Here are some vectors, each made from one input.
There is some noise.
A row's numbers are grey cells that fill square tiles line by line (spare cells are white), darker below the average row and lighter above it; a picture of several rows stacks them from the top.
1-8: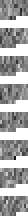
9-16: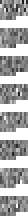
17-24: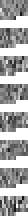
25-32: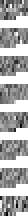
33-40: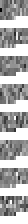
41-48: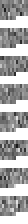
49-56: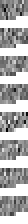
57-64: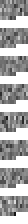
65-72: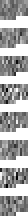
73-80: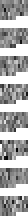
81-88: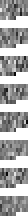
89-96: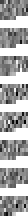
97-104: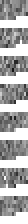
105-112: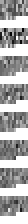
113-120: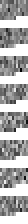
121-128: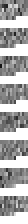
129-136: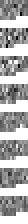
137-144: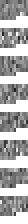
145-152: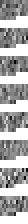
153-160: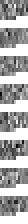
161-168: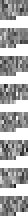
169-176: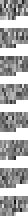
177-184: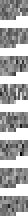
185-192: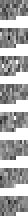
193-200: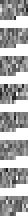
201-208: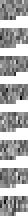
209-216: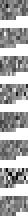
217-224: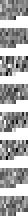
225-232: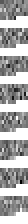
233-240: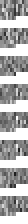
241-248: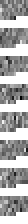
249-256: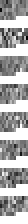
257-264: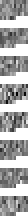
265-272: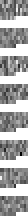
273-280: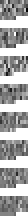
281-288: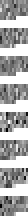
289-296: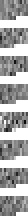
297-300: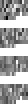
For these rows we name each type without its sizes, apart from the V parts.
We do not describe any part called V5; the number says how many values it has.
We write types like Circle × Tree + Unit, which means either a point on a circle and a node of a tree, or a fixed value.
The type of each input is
(Bool × Bool × Bool × Bool × Bool × (Line + V5) + Tree) × Line.
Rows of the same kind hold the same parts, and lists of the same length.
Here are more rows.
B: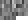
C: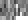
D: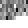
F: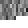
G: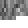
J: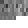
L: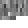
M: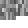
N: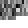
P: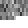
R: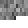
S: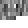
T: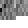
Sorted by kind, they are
B, F, G, J, N, R, T
C, L, M, P, S
D

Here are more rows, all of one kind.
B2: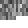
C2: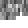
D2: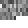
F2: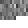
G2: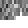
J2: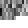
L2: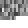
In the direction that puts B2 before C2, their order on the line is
F2, D2, B2, J2, G2, L2, C2.
